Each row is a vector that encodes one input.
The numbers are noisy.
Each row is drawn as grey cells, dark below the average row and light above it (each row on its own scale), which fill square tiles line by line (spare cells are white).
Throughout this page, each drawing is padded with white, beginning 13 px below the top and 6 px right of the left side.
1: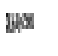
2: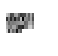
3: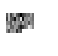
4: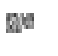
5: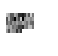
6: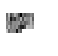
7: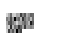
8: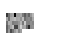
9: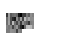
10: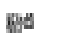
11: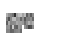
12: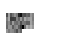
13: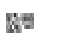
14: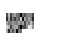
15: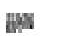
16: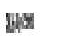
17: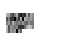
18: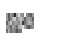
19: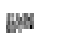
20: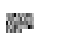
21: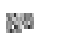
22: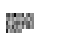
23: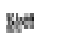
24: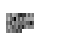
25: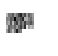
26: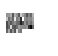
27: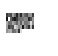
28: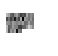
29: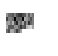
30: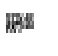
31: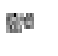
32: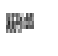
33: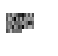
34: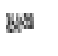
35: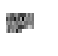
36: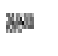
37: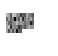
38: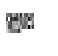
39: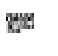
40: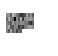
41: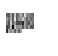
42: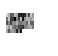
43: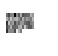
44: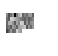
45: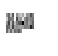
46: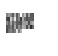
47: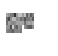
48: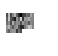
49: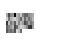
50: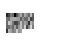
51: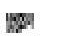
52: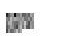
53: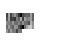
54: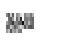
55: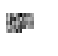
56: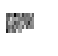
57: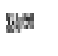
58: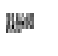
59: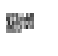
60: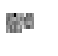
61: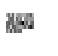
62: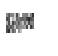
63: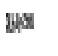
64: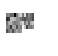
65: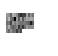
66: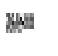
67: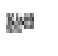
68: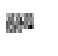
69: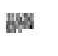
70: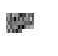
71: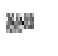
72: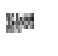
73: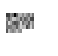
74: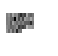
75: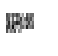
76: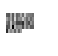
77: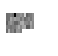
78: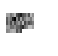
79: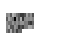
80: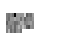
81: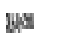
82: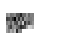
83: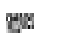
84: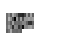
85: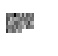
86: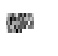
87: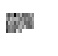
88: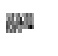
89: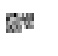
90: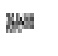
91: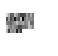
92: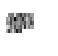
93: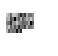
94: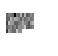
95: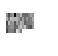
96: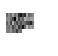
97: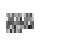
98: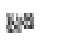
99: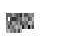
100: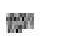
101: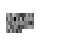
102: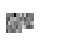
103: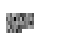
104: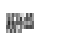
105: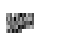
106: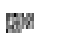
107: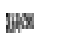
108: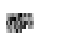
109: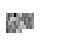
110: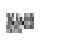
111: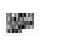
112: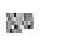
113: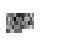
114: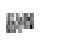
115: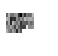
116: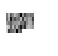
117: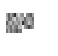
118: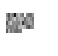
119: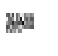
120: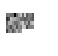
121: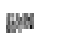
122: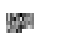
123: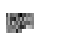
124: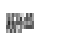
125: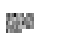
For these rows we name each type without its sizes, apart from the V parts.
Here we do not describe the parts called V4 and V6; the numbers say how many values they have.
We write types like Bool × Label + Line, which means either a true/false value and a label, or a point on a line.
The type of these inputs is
Bool × V6 + Label × V4 + Unit.
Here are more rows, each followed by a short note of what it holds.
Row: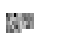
a true/false value and a value of V6
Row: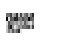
a fixed value
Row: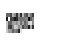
a fixed value
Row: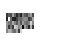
a fixed value
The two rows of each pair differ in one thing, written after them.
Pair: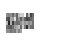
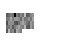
the true/false value
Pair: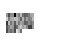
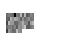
the value of V6
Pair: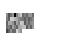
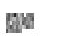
the value of V6
